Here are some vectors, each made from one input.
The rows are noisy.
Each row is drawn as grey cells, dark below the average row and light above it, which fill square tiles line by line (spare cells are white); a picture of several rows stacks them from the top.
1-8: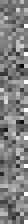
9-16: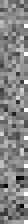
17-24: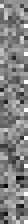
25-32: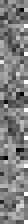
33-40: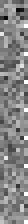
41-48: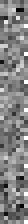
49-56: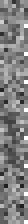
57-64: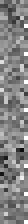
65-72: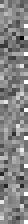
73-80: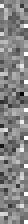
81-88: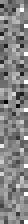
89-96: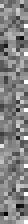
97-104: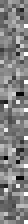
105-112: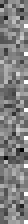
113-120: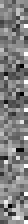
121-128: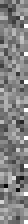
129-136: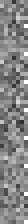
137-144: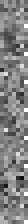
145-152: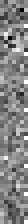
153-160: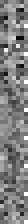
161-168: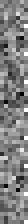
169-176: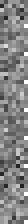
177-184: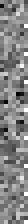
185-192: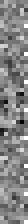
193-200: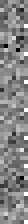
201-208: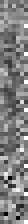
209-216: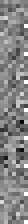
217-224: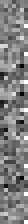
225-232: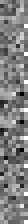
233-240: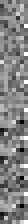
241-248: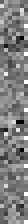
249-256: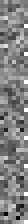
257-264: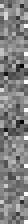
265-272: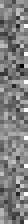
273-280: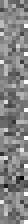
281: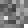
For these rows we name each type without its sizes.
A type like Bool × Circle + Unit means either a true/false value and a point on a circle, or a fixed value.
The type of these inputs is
List(Line).
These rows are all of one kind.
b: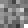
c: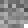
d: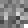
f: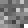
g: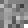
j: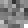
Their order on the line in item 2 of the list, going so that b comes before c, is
j, b, d, f, c, g.
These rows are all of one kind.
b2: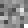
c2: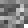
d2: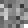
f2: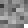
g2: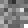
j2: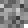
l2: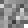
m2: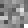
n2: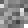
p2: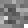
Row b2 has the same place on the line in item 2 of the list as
l2, m2 and n2.
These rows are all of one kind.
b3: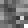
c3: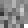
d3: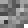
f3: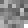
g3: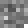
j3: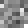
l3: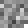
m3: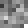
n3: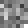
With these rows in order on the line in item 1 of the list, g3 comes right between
b3 and d3.
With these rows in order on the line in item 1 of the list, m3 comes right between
c3 and d3.
